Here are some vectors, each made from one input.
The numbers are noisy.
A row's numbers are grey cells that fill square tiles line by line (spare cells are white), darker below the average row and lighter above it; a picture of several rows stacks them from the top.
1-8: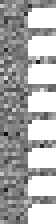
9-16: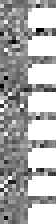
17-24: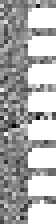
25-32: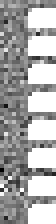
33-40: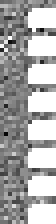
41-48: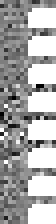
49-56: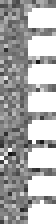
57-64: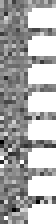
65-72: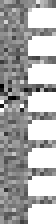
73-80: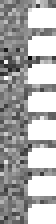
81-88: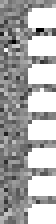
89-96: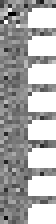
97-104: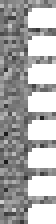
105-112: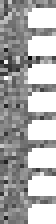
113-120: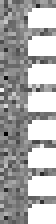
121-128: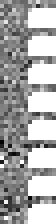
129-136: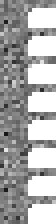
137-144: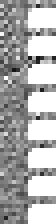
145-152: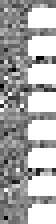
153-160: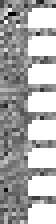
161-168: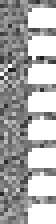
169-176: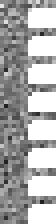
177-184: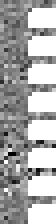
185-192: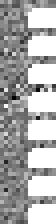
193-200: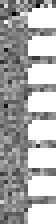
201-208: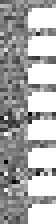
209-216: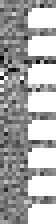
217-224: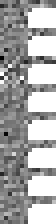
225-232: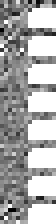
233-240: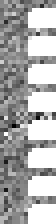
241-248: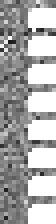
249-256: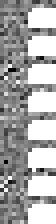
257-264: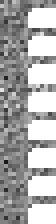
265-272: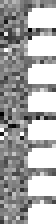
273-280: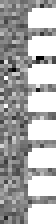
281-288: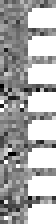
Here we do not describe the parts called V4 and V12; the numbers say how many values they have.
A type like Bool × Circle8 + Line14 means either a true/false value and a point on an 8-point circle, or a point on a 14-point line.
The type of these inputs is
Bool × (Line11 + V4 × V12) + Line8.
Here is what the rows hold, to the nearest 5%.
About 15% of them hold a point on an 8-point line. The rest hold a true/false value, together with either a point on an 11-point line, or a value of V4 and a value of V12.
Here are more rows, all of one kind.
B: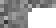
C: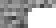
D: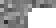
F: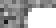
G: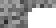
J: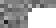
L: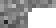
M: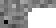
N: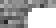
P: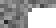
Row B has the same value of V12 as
M and P.
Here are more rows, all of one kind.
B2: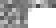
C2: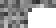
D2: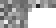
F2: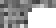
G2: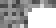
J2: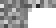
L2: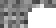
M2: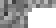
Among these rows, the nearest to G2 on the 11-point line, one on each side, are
B2 and F2.
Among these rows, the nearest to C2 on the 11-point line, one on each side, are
F2 and L2.
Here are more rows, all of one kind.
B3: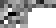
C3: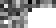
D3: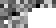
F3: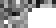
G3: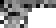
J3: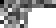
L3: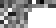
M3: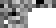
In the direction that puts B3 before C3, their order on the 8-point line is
G3, J3, L3, B3, M3, D3, F3, C3.
